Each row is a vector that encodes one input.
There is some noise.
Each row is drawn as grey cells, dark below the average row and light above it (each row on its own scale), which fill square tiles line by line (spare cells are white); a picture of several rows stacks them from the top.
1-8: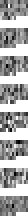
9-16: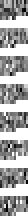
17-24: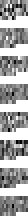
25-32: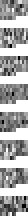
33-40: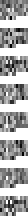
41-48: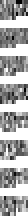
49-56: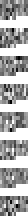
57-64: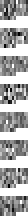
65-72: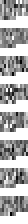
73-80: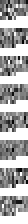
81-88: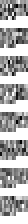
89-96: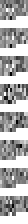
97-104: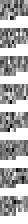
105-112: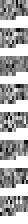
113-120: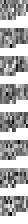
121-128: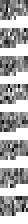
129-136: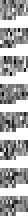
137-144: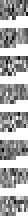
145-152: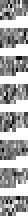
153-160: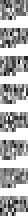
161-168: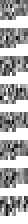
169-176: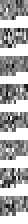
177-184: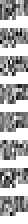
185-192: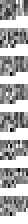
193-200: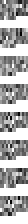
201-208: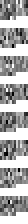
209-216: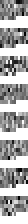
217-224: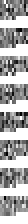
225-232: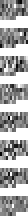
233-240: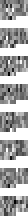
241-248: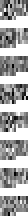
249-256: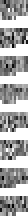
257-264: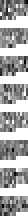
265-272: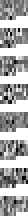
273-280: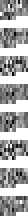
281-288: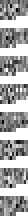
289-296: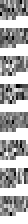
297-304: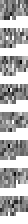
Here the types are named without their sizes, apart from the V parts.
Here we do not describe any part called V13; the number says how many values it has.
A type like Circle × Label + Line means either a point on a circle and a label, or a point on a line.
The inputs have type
List(Bool × V13).
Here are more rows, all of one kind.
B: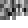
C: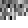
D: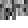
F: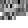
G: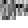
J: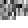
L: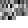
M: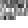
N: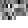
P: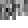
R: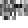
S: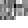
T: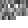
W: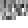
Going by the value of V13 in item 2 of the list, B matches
L, R and S.
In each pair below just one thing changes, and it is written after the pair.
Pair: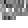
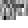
the value of V13 in item 2 of the list
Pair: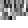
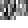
the true/false value in item 1 of the list
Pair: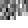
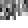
the value of V13 in item 2 of the list
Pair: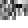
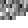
the value of V13 in item 2 of the list
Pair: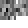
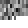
the value of V13 in item 2 of the list
